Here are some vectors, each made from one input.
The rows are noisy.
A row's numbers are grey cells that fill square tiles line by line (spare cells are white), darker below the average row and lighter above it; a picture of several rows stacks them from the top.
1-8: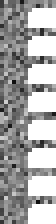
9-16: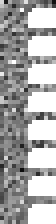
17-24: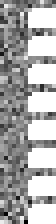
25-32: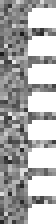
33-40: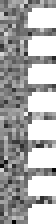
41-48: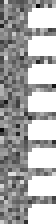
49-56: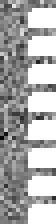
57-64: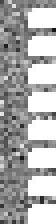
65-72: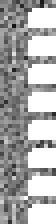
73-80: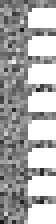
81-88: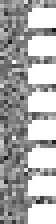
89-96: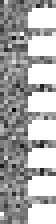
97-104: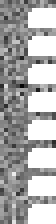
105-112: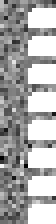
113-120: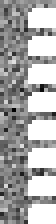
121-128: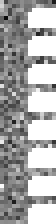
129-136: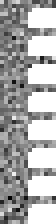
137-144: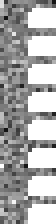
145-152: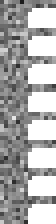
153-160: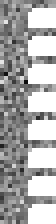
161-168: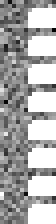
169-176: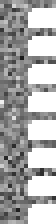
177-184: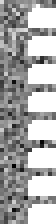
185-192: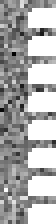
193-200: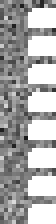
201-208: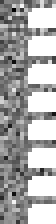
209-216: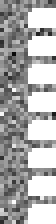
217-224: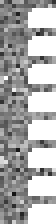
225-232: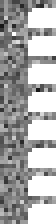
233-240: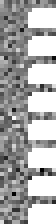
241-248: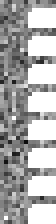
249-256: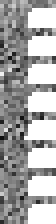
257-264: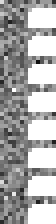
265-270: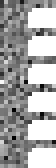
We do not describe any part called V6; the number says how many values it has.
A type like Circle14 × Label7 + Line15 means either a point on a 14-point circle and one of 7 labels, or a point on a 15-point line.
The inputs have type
Label4 × (Line5 + V6) + Line8 + Tree9 × Tree9.
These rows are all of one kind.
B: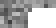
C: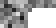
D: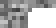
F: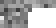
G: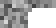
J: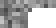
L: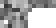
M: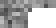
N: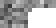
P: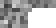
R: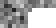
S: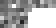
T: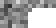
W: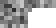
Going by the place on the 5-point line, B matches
D, J, M and S.
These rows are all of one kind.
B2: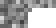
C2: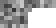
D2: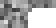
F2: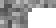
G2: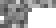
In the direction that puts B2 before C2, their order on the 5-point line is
G2, B2, F2, D2, C2.
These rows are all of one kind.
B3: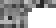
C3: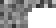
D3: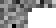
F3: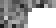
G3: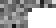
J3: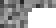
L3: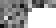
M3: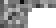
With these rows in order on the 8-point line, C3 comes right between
B3 and J3.
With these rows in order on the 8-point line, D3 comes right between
F3 and G3.
